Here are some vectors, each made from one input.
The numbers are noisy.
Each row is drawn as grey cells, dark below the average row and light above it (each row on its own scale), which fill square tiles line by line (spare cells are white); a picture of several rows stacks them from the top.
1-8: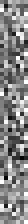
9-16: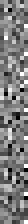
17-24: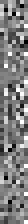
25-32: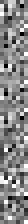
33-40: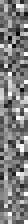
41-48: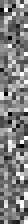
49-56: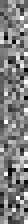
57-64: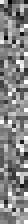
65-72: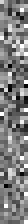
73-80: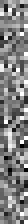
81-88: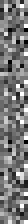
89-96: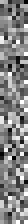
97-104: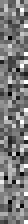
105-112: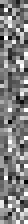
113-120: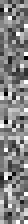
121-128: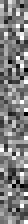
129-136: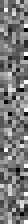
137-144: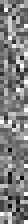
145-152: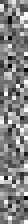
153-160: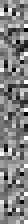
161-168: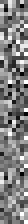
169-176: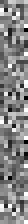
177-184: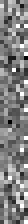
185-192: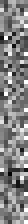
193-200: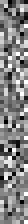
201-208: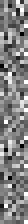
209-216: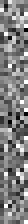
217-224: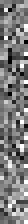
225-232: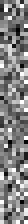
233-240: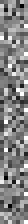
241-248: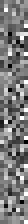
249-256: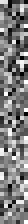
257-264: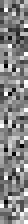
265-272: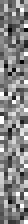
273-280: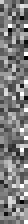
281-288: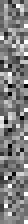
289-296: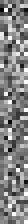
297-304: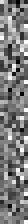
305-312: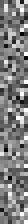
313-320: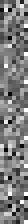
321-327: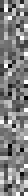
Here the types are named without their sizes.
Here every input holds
either a point on a circle and a true/false value, or a list of points on a line.
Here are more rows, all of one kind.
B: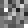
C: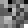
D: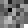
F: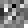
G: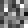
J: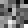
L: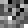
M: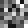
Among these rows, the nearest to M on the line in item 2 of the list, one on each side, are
C and D.
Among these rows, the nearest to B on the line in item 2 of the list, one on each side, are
C and L.
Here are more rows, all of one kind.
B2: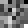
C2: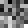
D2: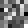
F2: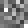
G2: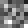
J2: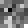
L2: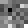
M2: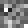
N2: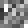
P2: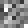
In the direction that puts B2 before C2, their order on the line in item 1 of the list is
G2, B2, C2, L2, J2, M2, P2, N2, D2, F2.
